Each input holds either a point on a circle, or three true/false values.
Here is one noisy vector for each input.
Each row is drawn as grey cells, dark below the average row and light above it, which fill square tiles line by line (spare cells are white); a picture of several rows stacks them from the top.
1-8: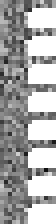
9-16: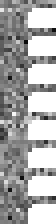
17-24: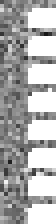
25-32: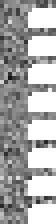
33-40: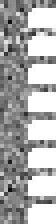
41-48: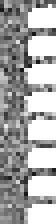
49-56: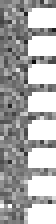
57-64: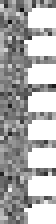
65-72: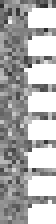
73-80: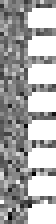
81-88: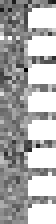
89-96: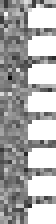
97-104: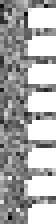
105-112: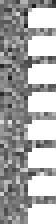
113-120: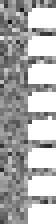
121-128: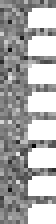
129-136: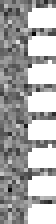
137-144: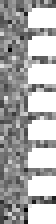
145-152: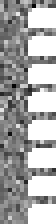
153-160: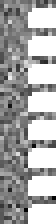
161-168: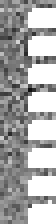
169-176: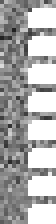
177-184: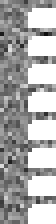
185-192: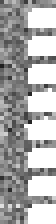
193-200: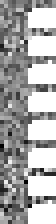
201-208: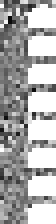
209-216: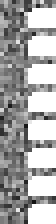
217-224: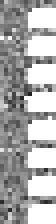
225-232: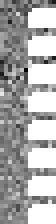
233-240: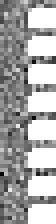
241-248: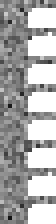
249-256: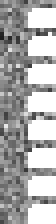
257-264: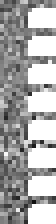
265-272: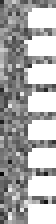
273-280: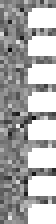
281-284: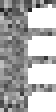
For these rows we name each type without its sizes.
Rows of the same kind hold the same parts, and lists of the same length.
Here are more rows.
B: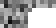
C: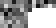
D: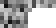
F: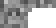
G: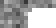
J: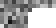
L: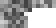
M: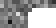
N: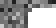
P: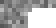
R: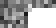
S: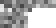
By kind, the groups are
B, D, J, M, N, R
C, F, G, L, P, S

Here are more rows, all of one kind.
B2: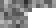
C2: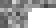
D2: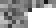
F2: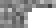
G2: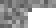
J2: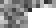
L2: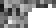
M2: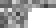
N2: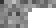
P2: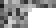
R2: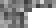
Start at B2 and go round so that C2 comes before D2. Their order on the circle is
B2, R2, F2, M2, C2, G2, D2, L2, N2, J2, P2.
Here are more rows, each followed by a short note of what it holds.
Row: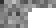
a point on a circle
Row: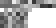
a point on a circle
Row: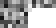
three true/false values
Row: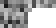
three true/false values
